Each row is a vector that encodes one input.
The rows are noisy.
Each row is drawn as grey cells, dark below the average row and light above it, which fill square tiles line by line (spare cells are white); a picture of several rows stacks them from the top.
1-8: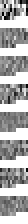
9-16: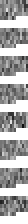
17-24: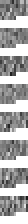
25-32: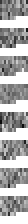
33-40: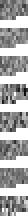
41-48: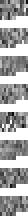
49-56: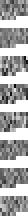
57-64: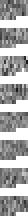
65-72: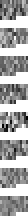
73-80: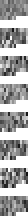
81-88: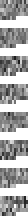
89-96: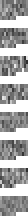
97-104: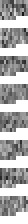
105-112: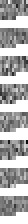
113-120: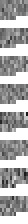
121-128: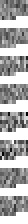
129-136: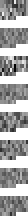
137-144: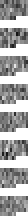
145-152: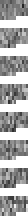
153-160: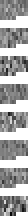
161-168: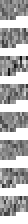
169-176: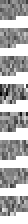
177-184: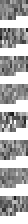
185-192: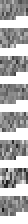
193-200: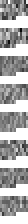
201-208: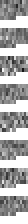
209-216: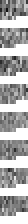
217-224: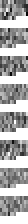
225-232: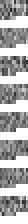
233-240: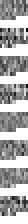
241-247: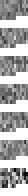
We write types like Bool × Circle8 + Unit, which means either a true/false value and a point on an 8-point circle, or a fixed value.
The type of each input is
(Bool × Bool × Bool + Unit) × Tree11.
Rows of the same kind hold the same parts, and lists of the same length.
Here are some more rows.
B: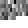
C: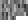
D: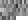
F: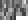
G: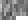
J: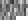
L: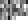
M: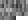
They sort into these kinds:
B, D, J, L
C, F, G, M

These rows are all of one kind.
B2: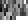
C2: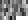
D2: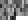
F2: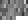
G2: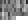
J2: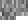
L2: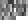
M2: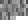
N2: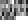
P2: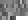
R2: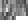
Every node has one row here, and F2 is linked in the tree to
M2 and R2.
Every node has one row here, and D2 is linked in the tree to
C2.
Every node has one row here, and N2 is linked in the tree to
C2 and R2.
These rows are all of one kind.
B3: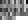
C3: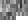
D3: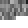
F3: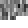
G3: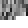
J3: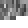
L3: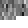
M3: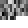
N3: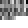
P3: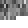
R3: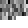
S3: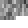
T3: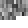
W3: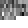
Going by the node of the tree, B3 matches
L3, P3 and W3.
